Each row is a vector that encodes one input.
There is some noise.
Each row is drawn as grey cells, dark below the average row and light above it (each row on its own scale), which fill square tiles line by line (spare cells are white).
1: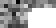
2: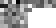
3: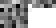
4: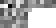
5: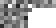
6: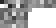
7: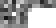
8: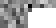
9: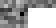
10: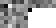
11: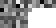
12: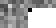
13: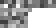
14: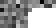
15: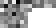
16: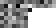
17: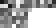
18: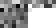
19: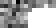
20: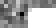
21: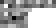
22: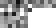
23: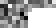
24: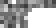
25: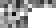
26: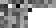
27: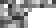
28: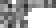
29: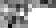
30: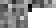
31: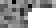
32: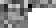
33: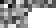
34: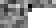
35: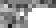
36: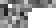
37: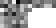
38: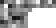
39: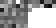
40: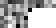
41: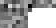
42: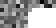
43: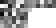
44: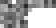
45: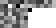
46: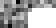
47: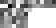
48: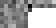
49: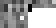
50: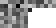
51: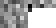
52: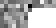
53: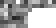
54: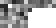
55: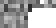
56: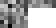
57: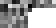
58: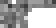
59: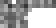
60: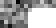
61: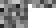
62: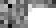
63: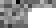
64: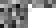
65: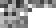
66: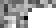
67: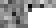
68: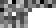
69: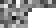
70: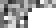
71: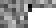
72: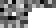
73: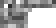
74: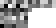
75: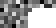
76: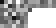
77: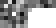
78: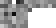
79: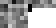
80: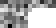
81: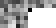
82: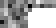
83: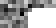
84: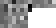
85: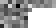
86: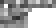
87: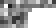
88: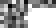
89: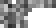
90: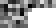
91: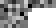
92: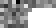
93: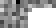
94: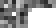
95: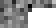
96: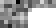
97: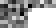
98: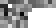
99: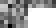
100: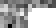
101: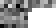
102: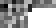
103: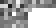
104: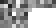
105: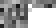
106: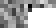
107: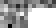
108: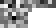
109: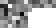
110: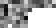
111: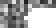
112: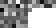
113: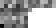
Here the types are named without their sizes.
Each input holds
a point on a line, together with either a label, or a node of a tree.
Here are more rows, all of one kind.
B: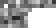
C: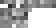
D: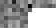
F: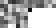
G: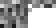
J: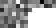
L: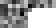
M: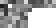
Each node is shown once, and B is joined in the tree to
F.
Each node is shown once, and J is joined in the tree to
D and G.
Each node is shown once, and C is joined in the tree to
F.
